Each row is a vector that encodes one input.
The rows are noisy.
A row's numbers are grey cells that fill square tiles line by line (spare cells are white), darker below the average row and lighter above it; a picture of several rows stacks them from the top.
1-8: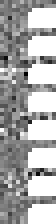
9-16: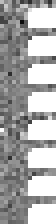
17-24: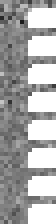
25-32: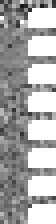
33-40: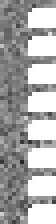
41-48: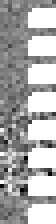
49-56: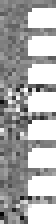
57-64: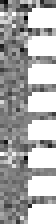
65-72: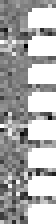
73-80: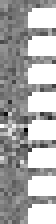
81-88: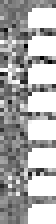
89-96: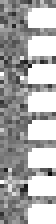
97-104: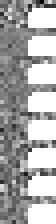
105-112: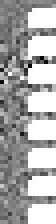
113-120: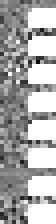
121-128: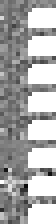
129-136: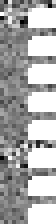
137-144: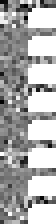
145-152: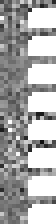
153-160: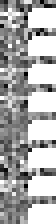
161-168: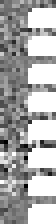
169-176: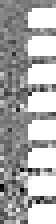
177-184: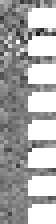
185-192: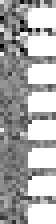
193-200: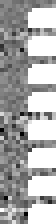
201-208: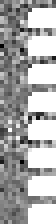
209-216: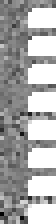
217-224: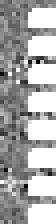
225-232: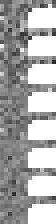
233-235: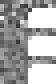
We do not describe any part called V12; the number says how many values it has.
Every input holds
a true/false value, together with either a fixed value, or one of 9 labels and a value of V12.
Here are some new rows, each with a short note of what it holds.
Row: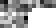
a true/false value
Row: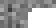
one of 9 labels, a true/false value and a value of V12
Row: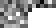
one of 9 labels, a true/false value and a value of V12
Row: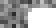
one of 9 labels, a true/false value and a value of V12
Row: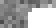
one of 9 labels, a true/false value and a value of V12
